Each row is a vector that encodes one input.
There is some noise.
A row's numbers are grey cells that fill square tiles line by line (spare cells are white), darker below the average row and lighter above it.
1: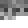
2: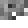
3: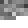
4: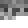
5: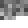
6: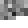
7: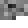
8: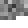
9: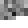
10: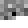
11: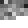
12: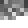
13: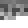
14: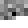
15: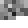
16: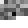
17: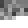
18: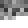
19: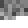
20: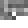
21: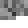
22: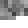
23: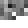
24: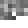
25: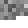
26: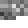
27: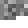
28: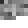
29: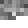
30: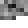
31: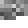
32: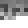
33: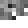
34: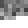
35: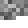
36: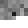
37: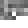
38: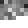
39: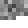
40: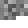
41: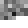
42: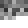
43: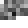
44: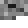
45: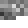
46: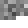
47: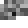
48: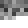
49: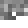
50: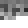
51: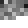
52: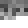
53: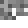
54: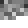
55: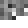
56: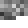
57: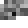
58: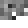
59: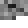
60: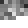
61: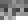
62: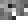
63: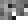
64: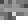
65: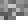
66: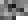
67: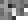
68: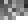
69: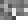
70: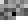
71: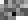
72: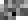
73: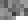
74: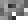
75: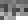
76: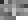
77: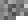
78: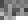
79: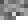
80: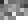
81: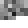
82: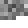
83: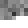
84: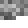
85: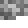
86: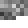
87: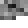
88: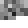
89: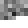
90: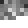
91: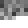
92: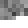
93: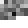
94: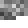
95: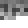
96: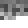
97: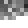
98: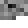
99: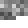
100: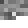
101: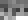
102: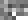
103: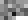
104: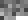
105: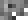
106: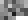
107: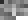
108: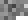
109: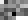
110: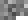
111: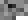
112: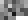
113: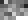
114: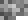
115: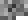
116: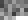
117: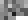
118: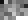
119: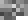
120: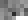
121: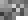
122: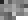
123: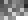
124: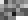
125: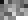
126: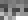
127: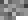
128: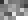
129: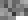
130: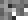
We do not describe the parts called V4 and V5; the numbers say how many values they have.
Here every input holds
a node of a 7-node tree, together with either a point on a 6-point line, or a value of V4 and a value of V5.
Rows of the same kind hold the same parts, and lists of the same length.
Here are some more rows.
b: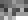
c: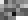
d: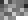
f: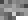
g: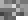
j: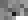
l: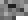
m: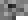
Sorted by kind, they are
b, c, j, l, m
d, f, g

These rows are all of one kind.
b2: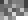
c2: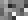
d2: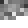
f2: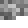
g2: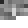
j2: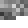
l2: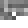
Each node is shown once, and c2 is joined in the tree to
l2.
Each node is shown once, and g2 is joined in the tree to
d2, f2 and l2.
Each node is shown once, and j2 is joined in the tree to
f2.
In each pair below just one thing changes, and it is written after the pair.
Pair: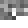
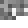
the value of V4
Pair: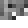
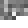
the node of the tree
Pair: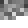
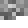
the node of the tree
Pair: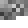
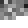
the node of the tree
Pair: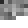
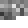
the node of the tree
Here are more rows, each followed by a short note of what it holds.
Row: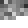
a node of a 7-node tree, a value of V4 and a value of V5
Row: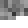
a point on a 6-point line and a node of a 7-node tree
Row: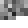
a point on a 6-point line and a node of a 7-node tree
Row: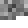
a point on a 6-point line and a node of a 7-node tree
